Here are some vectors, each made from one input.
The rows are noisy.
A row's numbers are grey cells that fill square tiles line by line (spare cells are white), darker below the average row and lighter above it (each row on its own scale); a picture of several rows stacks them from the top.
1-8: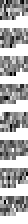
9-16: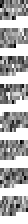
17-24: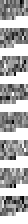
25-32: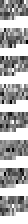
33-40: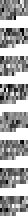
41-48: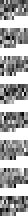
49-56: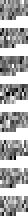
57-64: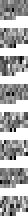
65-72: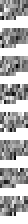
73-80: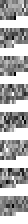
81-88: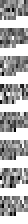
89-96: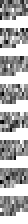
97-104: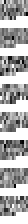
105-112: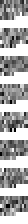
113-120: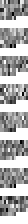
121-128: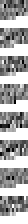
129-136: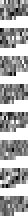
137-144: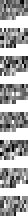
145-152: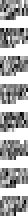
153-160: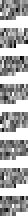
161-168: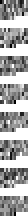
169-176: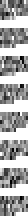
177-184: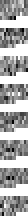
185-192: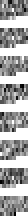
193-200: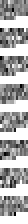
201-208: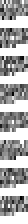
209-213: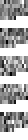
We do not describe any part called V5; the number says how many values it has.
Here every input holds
a list of up to two items, each a true/false value and a value of V5.
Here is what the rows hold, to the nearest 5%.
All of them are lists of up to two items, each a true/false value and a value of V5: a few are empty, 50% hold one and 50% two.
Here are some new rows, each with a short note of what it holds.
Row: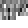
the empty list
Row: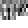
the empty list
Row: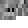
a list of two items
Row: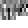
the empty list
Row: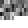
a list of one item
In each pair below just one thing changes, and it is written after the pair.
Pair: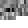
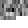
the true/false value in item 2 of the list
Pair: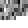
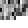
the value of V5 in item 2 of the list
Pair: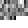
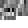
the true/false value in item 1 of the list
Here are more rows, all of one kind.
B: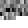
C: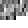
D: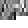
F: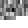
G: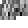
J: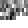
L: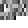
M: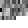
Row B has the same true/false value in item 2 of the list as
D and J.
